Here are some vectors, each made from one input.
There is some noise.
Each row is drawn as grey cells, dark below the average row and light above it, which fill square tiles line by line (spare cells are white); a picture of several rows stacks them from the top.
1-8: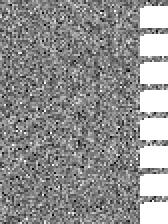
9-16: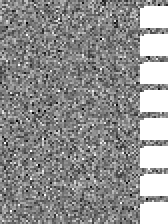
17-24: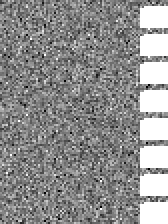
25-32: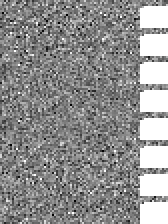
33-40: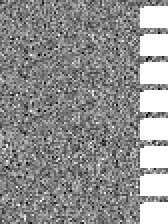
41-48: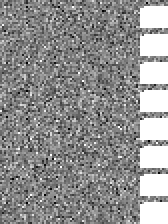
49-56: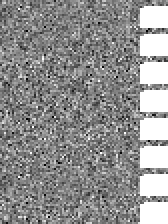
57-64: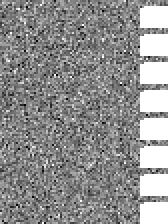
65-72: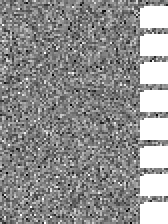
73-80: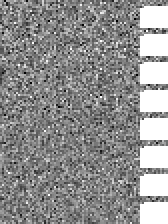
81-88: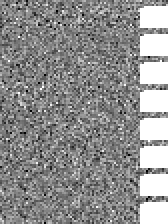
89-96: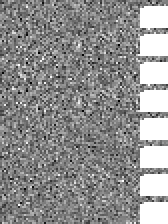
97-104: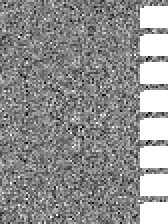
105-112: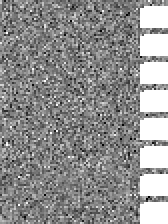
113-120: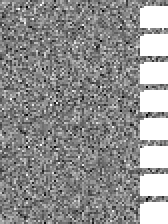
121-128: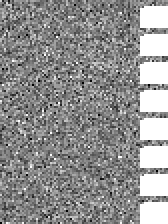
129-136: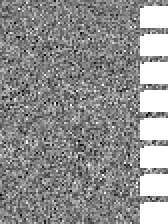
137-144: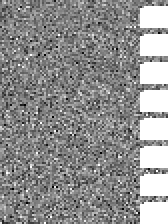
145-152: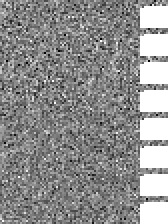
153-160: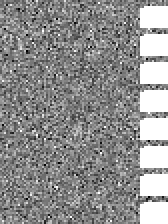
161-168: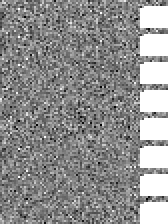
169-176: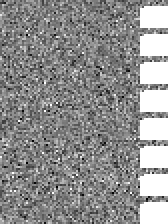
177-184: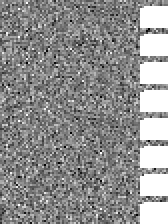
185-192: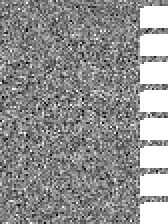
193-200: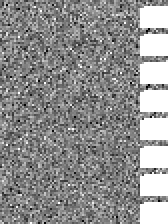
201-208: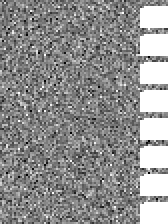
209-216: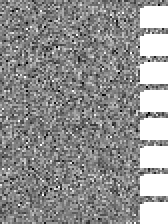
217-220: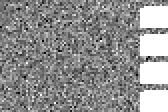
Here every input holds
four true/false values, together with either a point on a 13-point circle, or one of 4 labels.
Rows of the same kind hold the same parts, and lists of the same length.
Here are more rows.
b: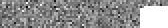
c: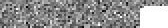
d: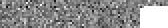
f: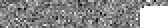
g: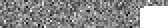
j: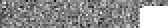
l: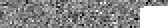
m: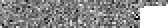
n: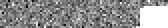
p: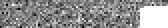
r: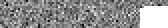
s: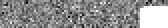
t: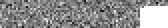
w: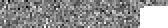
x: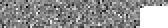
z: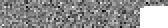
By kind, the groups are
b, c, d, j, l, s, t, x, z
f, g, m, n, p, r, w

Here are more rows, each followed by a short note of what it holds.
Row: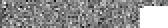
one of 4 labels and four true/false values
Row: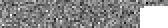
one of 4 labels and four true/false values
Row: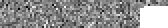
a point on a 13-point circle and four true/false values
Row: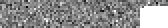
one of 4 labels and four true/false values
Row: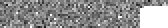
one of 4 labels and four true/false values
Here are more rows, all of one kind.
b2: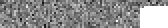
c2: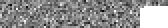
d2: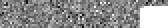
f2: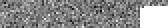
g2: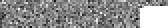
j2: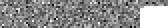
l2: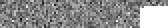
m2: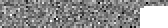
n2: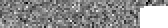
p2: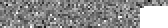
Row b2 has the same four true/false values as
l2, n2 and p2.
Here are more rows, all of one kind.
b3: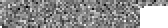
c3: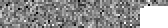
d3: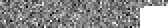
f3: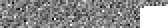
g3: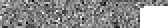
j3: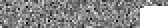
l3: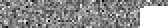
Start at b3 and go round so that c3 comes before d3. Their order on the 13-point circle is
b3, f3, c3, d3, j3, l3, g3.
